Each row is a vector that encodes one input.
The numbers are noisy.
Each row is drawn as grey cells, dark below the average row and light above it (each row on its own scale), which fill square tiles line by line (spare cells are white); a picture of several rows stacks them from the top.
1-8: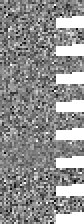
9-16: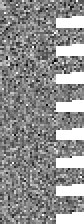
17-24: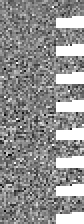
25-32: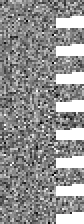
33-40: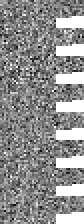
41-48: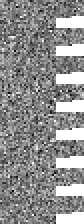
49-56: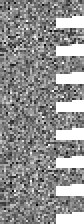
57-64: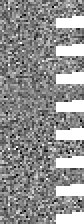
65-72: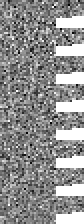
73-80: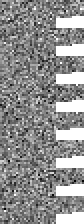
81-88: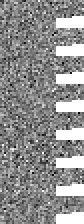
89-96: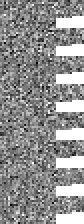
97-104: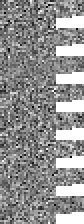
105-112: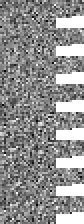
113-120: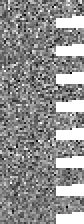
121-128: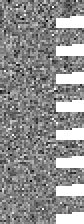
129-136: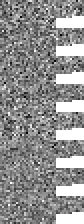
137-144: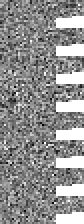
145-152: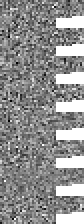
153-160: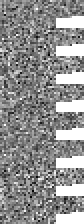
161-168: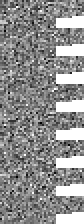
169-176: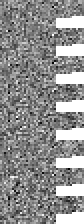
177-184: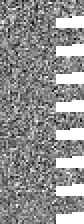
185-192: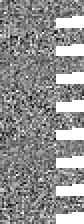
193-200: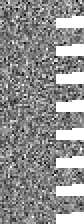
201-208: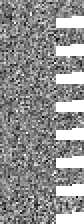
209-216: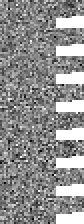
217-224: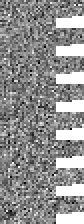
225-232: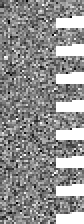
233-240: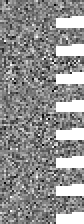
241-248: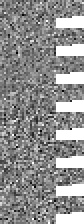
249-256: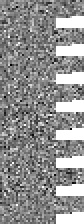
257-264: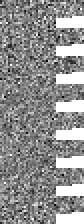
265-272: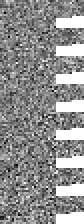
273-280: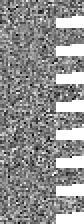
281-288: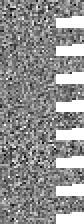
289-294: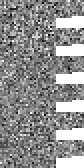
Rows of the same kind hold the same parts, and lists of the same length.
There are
2 kinds of row.
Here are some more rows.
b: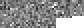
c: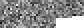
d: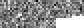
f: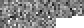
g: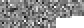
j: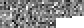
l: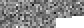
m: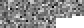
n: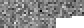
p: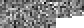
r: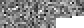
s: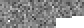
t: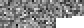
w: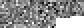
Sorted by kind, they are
b, d, f, g, j, m, n, p, r, s, t, w
c, l

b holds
a point on an 11-point circle and a point on a 14-point circle.
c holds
a fixed value.
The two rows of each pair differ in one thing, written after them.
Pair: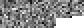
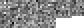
the place on the 14-point circle
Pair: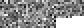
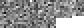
the place on the 11-point circle
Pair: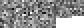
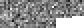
the place on the 14-point circle
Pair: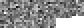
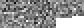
the place on the 14-point circle
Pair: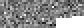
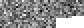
the place on the 11-point circle
